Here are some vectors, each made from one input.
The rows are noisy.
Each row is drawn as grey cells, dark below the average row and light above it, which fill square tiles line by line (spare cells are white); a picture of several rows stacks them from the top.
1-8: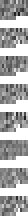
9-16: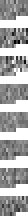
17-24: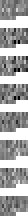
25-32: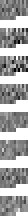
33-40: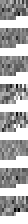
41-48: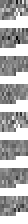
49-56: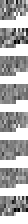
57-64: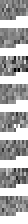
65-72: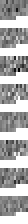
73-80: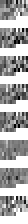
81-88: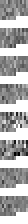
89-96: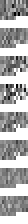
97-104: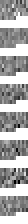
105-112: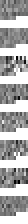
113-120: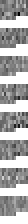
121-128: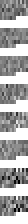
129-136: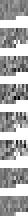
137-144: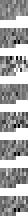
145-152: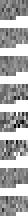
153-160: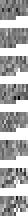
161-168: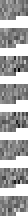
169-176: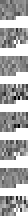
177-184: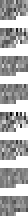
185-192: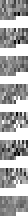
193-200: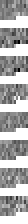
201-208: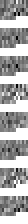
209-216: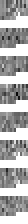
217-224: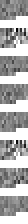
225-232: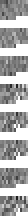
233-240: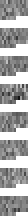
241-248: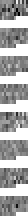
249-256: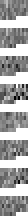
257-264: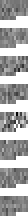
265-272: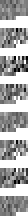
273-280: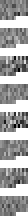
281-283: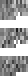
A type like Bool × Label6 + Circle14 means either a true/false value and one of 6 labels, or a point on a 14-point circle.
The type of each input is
(Bool × Bool × Bool + Line7) × Line4 × (Line4 × Line6 + Unit) × Line6.
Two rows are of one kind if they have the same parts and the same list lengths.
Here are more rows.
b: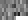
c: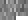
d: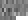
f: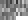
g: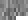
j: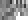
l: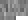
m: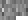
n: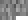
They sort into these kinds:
b, f, j, l, n
c, m
d
g

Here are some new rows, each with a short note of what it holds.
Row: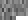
a point on each of two 4-point lines, a point on each of two 6-point lines and a point on a 7-point line
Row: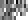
a point on each of two 4-point lines, a point on each of two 6-point lines and a point on a 7-point line
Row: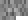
a point on a 4-point line, a point on a 6-point line and three true/false values
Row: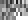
a point on each of two 4-point lines, a point on each of two 6-point lines and three true/false values
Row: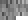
a point on each of two 4-point lines, a point on each of two 6-point lines and three true/false values
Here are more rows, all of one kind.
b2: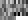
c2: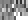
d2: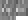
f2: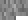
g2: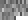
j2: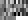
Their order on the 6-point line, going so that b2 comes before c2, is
f2, j2, b2, d2, g2, c2.
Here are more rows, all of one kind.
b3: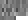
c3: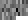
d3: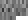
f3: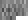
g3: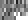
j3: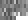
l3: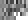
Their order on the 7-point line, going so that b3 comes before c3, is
f3, j3, d3, g3, b3, c3, l3.
